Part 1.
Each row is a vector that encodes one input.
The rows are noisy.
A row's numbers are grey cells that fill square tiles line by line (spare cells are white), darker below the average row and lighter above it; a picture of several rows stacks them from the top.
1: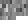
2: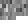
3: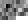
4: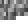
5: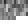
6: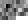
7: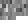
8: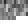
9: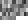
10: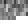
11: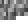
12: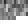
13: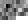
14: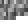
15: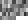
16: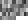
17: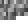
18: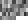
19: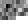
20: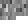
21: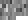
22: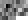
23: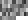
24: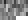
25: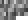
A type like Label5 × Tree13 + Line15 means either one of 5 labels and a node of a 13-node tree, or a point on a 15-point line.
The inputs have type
Line5.
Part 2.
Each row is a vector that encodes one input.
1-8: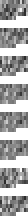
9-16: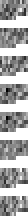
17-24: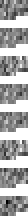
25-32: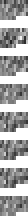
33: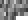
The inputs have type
Line7.
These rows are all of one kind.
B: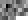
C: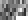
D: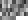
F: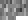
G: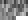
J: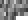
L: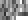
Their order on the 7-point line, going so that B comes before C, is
D, G, F, J, B, C, L.
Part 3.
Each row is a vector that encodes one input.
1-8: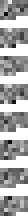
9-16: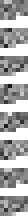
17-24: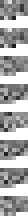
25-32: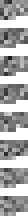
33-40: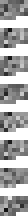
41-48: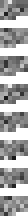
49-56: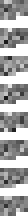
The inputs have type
Circle8.
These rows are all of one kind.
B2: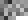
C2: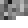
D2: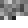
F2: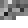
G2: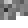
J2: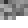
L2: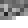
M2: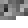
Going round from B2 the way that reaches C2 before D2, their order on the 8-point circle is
B2, C2, M2, G2, D2, F2, L2, J2.
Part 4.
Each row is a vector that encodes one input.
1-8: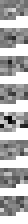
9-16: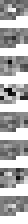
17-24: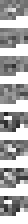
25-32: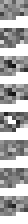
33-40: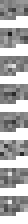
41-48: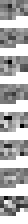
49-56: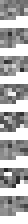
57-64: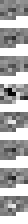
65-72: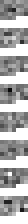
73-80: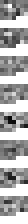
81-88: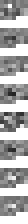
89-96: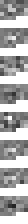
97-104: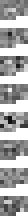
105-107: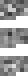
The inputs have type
Bool × Bool × Bool + Unit.
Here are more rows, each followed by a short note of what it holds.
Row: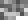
a fixed value
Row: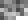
a fixed value
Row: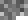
three true/false values
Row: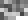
a fixed value
